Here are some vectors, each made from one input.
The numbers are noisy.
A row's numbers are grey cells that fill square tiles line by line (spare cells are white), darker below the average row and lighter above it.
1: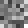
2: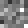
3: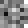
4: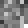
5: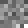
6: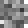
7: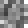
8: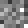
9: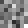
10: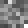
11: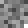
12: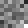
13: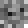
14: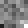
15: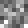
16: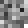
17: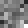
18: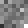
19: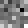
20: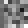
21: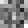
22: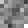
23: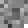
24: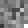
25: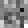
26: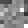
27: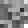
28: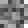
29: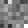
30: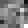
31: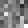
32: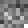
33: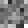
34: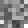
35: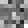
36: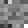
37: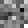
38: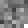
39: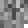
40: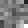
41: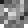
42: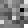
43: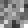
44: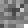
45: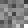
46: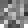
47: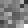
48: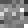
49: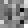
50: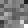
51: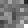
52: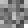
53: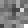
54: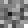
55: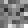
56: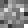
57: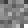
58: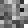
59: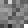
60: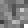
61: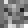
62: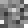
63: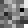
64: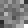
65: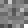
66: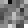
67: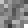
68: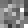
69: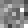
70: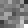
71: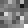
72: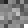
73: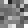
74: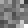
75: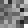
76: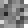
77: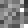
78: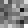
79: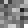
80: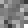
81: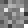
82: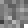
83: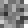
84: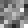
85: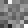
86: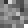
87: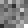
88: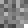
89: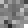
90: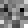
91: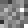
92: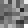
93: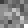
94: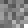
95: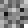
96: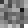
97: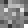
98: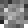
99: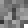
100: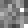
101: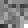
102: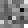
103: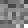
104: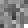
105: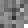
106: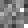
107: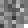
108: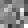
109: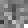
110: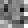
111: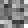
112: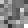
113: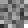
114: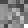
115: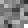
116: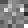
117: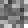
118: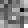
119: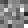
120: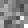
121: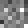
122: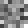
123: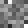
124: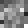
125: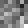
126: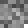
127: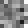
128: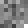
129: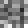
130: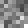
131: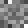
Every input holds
one of 7 labels, together with either one of 7 labels, or a point on a 4-point line.
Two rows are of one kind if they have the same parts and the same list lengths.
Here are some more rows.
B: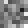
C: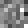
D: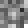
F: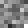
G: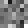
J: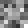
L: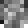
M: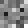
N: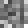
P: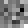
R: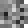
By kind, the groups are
B, D, G, M, N, P, R
C, F, J, L

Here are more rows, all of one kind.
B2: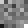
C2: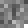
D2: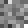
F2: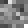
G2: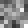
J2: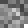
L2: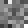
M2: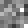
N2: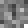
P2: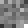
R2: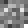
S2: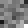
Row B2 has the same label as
G2, M2 and P2.
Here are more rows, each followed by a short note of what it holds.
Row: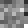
one of 7 labels and a point on a 4-point line
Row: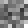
two labels (each one of 7)
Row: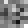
two labels (each one of 7)
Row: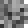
two labels (each one of 7)
